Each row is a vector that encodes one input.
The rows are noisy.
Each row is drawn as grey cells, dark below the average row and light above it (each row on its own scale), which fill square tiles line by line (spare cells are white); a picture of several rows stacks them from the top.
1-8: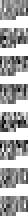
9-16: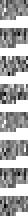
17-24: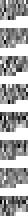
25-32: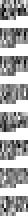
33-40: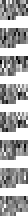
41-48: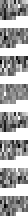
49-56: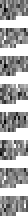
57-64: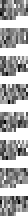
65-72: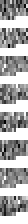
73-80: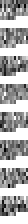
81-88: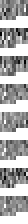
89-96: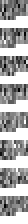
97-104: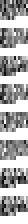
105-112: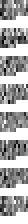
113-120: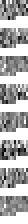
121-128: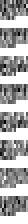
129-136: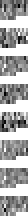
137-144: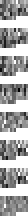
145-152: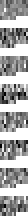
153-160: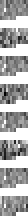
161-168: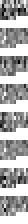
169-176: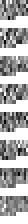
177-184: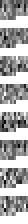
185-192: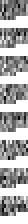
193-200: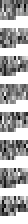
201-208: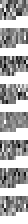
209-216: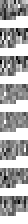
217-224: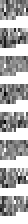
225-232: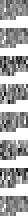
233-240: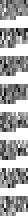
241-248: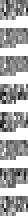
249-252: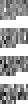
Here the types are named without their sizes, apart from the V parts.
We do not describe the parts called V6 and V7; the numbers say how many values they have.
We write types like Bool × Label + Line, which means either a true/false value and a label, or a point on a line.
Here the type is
Bool × (Line + V7) + V6.
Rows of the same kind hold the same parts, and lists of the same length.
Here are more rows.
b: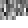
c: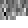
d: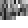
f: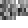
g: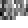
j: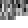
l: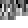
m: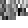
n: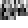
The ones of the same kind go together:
b, c
d, f, g, m, n
j, l

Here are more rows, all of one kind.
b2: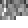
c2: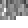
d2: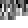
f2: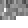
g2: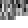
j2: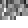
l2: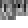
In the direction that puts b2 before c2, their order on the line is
j2, l2, b2, c2, f2, d2, g2.
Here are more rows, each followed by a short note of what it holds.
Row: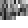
a value of V6
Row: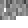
a point on a line and a true/false value
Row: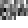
a value of V6
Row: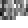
a value of V6
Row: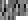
a true/false value and a value of V7
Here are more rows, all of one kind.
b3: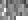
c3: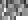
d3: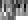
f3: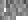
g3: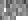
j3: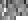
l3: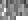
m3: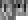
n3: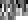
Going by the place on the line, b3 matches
d3 and l3.
